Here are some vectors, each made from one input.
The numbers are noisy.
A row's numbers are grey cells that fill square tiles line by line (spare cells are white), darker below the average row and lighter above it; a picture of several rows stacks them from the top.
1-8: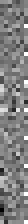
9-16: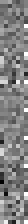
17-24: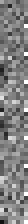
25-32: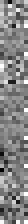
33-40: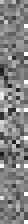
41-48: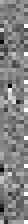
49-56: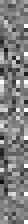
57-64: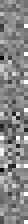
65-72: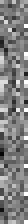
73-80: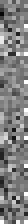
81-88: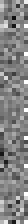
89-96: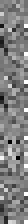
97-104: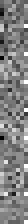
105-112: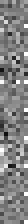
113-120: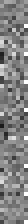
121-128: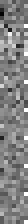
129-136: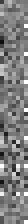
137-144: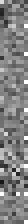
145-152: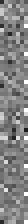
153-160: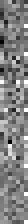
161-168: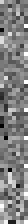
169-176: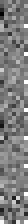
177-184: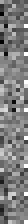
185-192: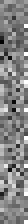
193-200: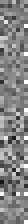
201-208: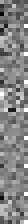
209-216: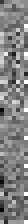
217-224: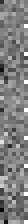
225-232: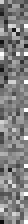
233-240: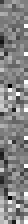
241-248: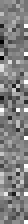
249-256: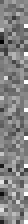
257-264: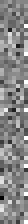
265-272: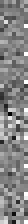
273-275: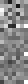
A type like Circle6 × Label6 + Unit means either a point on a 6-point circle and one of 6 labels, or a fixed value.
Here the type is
(Circle18 + Unit) × Line7.
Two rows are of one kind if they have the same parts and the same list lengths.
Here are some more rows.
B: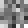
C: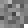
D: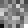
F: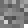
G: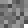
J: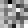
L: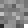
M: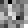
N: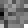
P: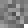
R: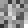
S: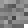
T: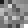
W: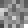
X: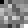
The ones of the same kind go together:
B, J
C, D, F, G, L, M, N, P, R, S, T, W, X

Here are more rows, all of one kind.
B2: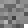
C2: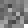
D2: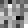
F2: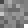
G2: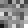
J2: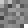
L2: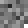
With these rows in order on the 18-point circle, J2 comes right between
B2 and G2.
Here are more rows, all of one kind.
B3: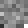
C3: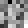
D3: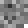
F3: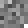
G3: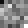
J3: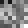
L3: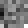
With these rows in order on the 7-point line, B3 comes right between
D3 and G3.
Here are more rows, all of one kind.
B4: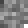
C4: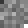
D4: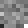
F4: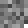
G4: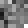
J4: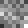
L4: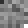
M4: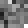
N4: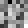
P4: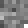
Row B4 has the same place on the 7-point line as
C4, D4, L4 and P4.
